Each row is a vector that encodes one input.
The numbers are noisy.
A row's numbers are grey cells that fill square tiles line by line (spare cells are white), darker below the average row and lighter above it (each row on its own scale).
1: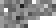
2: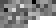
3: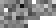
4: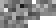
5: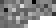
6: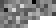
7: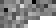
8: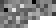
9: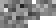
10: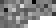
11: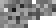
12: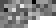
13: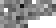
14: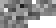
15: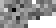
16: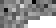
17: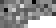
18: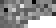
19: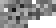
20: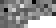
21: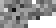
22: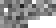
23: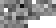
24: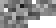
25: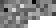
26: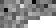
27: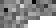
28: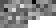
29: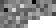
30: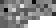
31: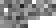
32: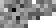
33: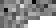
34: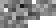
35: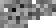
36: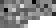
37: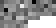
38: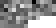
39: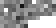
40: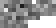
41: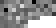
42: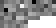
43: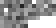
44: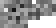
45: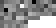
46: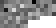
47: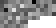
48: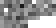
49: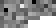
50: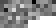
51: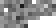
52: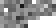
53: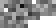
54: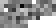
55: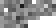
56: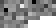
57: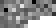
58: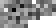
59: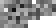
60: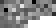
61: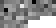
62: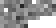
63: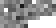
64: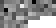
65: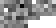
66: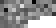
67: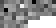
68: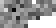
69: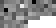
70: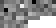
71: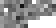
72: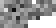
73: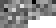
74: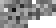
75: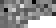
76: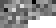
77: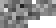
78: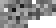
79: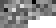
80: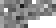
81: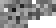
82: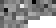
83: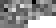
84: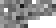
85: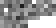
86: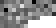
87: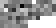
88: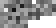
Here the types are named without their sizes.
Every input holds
a point on a line and a true/false value.
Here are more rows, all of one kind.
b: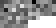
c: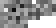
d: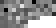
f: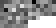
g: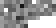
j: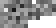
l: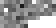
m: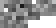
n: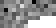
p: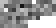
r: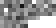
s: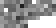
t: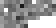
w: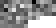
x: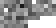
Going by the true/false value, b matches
d, f, n and w.
